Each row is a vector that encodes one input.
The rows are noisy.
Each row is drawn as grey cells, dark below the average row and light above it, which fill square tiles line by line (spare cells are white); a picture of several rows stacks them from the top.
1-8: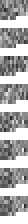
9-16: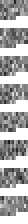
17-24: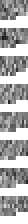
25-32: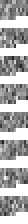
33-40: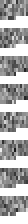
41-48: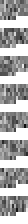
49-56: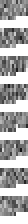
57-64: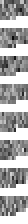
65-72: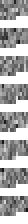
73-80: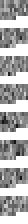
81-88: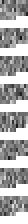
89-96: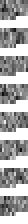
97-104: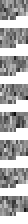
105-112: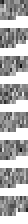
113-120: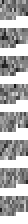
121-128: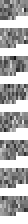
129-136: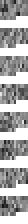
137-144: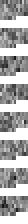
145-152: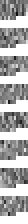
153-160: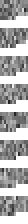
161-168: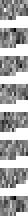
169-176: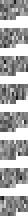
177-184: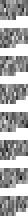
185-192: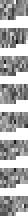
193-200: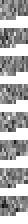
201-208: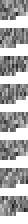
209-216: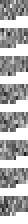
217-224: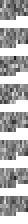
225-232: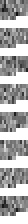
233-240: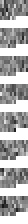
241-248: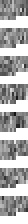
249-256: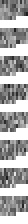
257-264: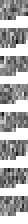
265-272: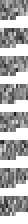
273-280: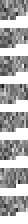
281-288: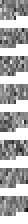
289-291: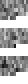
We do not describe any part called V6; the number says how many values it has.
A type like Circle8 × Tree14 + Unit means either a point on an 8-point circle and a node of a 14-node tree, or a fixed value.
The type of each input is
Bool × Bool × Bool × Bool + Label7 × (Line8 + V6) × Tree10.
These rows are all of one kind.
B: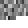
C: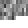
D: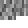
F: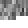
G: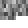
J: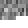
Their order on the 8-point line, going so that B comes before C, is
G, B, C, J, F, D.
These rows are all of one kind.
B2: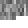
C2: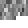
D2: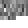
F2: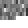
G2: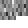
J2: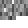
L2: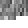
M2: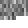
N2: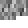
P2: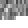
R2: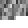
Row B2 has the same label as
F2, L2 and M2.
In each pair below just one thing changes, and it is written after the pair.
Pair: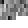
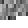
the value of V6
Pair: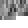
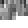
the value of V6
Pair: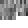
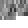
the value of V6
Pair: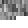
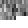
the node of the tree
